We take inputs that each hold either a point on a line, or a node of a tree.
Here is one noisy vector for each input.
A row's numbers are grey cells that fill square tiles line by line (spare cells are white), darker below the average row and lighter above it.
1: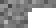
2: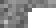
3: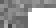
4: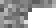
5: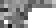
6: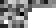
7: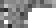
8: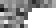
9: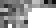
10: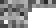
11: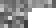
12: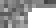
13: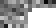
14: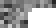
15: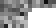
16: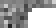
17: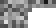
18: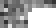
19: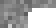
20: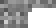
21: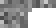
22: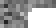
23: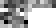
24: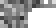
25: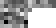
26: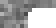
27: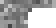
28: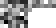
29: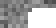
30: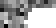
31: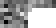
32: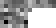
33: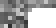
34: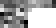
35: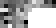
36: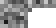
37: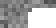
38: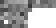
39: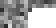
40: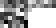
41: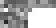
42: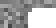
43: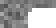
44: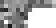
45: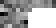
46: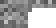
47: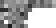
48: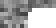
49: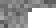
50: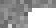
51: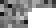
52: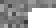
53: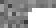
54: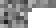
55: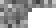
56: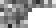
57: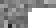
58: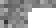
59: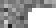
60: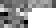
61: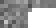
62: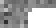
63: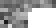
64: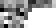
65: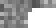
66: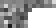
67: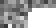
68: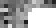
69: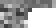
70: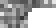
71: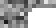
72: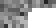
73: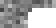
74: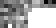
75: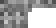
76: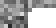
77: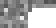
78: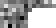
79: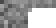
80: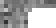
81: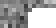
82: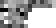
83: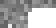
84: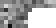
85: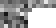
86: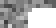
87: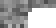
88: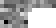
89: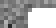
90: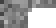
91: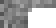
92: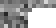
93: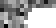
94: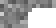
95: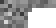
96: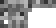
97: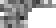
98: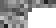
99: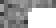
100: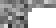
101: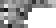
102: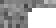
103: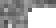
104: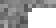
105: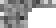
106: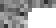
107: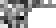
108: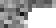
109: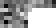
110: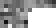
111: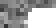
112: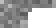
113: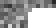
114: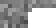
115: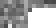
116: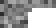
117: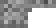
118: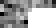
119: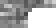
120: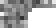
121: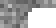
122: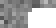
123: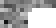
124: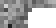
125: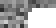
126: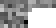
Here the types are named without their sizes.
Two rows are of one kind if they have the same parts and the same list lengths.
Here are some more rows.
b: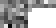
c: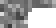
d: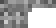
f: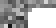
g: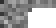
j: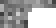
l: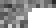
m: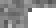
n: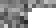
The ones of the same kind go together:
b, d, f, g, j, n
c, l, m

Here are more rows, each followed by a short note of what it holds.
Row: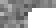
a node of a tree
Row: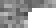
a node of a tree
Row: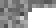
a node of a tree
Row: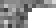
a point on a line
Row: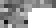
a node of a tree
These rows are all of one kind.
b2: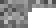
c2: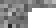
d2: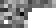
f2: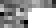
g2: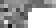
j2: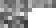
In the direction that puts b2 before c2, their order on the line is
j2, b2, f2, g2, c2, d2.
